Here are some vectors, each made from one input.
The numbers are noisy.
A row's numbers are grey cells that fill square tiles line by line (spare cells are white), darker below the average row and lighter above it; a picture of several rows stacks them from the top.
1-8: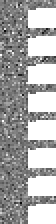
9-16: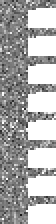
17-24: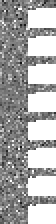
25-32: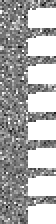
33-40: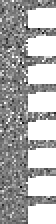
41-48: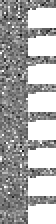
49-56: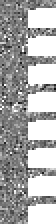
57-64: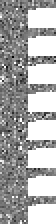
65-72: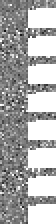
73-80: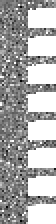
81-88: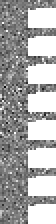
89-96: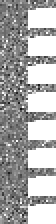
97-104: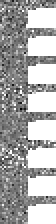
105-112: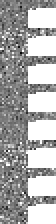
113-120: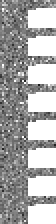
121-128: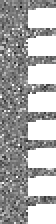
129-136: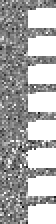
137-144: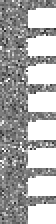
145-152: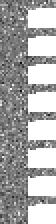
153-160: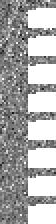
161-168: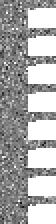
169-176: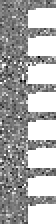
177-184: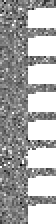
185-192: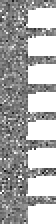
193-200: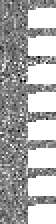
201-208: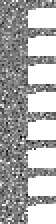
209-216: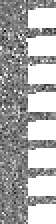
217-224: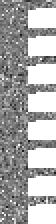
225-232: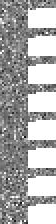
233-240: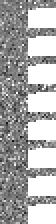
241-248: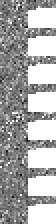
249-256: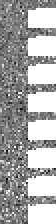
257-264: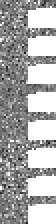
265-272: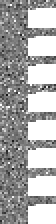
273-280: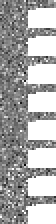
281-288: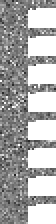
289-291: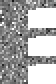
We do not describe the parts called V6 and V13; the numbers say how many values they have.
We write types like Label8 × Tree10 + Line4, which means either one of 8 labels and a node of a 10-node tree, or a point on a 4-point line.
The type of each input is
Bool × (Line7 × V6 + V13).
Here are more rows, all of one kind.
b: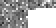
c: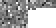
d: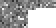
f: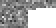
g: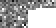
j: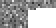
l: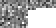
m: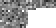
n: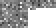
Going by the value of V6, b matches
g, j and n.
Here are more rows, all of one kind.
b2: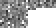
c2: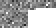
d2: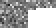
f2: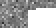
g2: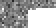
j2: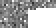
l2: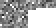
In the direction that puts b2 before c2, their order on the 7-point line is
j2, f2, l2, b2, g2, c2, d2.
